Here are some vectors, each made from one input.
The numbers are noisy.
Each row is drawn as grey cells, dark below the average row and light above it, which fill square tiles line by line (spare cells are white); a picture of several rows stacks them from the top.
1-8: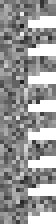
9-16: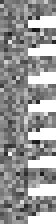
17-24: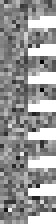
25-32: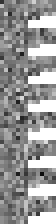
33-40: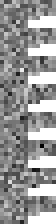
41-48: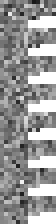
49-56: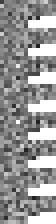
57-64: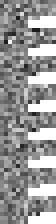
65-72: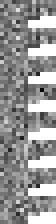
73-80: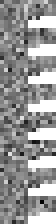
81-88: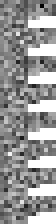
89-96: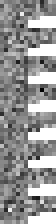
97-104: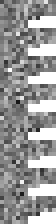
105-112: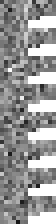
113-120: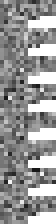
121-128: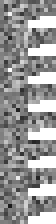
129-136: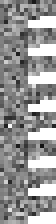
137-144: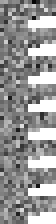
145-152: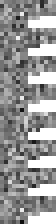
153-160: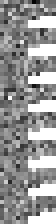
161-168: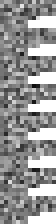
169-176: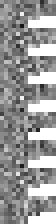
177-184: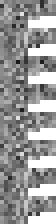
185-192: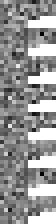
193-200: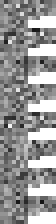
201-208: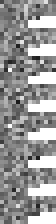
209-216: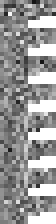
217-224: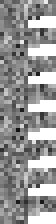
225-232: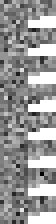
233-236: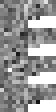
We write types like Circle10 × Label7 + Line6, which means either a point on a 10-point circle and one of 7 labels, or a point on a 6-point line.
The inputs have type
Bool × Line5 + Line13.
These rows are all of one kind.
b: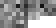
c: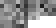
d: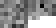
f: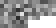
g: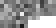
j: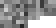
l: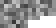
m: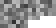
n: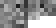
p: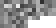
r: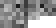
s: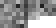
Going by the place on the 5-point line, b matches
c, n, r and s.
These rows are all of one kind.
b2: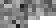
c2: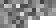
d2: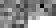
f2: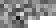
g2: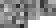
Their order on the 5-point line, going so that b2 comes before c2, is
d2, b2, g2, c2, f2.
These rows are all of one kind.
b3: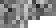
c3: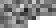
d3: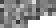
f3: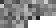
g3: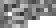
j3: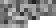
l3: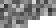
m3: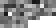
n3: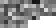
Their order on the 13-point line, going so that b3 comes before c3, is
b3, f3, d3, l3, c3, g3, j3, n3, m3.
